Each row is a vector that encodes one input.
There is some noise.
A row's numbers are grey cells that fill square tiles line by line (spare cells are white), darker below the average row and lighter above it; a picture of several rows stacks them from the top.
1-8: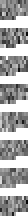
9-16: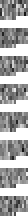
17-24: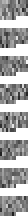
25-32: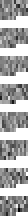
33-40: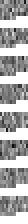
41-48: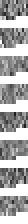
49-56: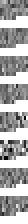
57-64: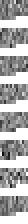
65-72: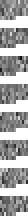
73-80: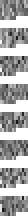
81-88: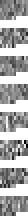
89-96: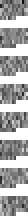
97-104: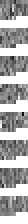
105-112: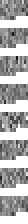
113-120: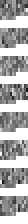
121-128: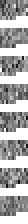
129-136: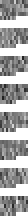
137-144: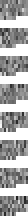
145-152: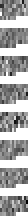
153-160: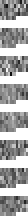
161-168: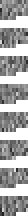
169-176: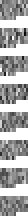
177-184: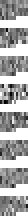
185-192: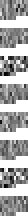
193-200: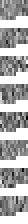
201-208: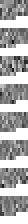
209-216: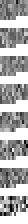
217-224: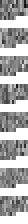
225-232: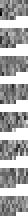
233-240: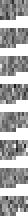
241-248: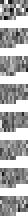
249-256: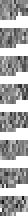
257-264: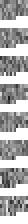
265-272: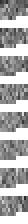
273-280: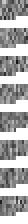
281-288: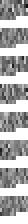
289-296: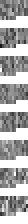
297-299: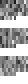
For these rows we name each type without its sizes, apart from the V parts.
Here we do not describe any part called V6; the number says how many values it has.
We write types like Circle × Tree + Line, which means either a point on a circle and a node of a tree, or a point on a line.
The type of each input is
(Circle + V6) × Label + Unit.
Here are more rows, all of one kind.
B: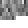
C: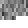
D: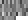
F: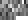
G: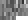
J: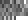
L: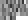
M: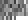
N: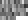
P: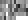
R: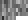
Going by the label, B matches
D, F and R.
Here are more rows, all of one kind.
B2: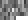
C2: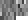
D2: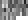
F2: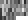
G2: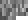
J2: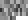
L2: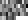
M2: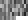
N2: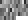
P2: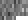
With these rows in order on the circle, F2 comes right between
J2 and P2.
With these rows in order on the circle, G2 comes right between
C2 and P2.
